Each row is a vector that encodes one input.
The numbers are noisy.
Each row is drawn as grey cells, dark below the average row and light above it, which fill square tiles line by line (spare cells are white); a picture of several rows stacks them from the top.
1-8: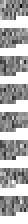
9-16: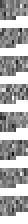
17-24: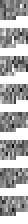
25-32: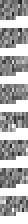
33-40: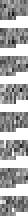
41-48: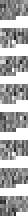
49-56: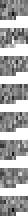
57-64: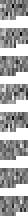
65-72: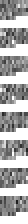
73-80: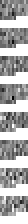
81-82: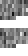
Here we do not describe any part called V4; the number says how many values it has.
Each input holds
either two labels (each one of 5), or a true/false value and a value of V4.
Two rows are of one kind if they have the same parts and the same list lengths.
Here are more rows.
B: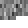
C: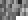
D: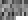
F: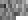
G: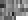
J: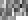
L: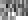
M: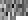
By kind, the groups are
B, C, D, F, G
J, L, M

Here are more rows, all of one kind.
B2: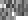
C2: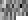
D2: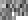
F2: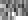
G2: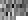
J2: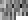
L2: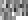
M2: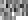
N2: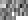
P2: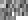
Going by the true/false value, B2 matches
F2 and G2.
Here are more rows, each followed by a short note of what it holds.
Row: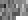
two labels (each one of 5)
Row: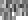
a true/false value and a value of V4
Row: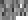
two labels (each one of 5)
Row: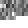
a true/false value and a value of V4
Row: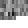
two labels (each one of 5)
